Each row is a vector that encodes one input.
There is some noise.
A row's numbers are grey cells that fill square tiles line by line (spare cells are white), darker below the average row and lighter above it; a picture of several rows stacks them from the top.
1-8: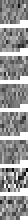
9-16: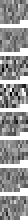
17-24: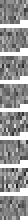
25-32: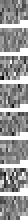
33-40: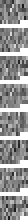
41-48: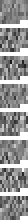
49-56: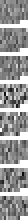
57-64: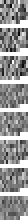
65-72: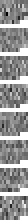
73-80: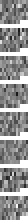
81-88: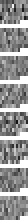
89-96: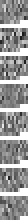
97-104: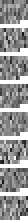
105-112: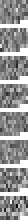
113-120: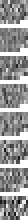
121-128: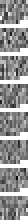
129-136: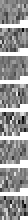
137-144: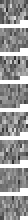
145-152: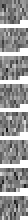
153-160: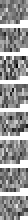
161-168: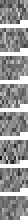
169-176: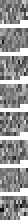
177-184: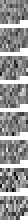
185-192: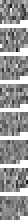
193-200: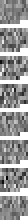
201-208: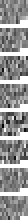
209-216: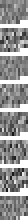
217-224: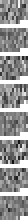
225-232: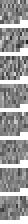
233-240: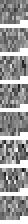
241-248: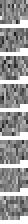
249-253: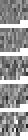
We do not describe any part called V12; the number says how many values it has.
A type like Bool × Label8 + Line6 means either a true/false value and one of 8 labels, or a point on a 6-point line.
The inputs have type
Bool × (Line8 + V12).
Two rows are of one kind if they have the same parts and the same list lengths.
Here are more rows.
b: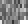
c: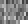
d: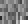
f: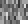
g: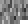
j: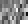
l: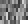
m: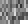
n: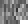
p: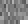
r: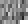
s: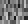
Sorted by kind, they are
b, c, g, m, p, r
d, f, j, l, n, s

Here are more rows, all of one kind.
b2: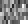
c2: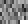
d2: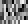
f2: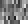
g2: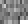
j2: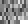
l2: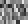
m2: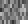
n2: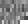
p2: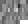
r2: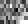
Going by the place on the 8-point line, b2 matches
f2, j2 and p2.
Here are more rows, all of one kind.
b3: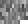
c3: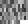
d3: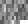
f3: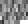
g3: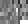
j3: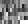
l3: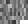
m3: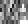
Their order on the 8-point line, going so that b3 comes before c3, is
j3, m3, b3, d3, c3, f3, l3, g3.
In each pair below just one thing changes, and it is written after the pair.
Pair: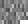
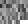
the place on the 8-point line
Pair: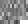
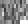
the place on the 8-point line
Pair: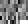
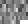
the place on the 8-point line
